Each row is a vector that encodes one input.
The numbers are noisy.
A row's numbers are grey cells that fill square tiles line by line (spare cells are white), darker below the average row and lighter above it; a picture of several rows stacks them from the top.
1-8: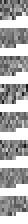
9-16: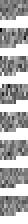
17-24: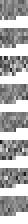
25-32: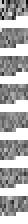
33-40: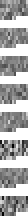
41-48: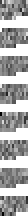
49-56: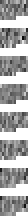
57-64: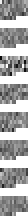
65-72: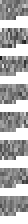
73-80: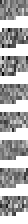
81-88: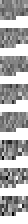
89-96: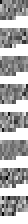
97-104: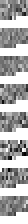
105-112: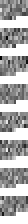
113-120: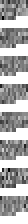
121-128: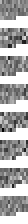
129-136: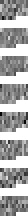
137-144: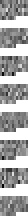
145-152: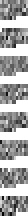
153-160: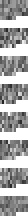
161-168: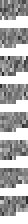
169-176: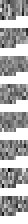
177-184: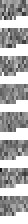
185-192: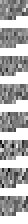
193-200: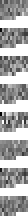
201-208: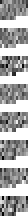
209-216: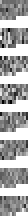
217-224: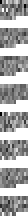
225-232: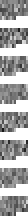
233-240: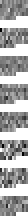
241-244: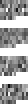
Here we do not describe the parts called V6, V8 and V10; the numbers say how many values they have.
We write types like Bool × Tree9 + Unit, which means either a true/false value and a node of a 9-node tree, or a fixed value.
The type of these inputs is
Line5 × V6 × V8 × V10 + List3(Line4).
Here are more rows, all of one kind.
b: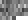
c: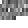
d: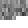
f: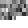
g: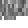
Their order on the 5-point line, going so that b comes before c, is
b, d, g, f, c.
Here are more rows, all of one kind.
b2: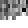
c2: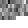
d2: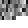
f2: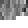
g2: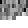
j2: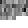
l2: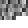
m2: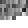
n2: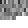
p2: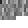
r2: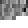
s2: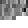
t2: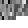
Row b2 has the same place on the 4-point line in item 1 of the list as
j2 and m2.
